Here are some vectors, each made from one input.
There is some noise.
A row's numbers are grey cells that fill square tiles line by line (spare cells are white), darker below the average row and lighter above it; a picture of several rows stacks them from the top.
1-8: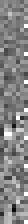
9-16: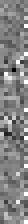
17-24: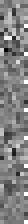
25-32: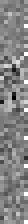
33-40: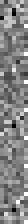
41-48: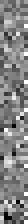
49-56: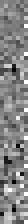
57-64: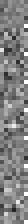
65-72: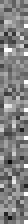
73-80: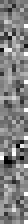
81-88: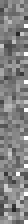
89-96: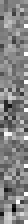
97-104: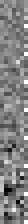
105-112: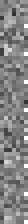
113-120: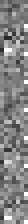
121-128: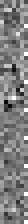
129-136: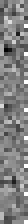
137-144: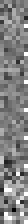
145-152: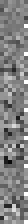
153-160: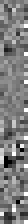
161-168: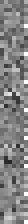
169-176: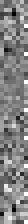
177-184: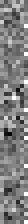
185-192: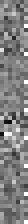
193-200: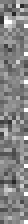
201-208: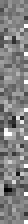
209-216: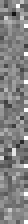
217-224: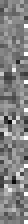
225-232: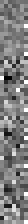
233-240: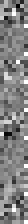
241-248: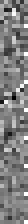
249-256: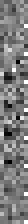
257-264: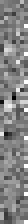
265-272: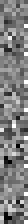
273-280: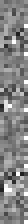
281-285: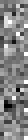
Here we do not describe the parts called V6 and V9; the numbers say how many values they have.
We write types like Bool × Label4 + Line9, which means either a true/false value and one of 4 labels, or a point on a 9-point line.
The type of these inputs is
Bool × Line8 × V6 + V9.
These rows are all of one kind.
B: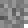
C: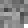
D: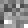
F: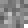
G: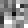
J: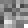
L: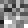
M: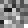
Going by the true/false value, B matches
C and G.
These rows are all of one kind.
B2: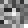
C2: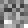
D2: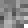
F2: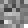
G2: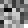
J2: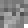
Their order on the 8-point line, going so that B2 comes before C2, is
D2, J2, G2, B2, F2, C2.
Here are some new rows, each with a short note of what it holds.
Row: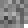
a point on an 8-point line, a true/false value and a value of V6
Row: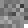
a value of V9
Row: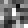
a value of V9
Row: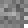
a point on an 8-point line, a true/false value and a value of V6
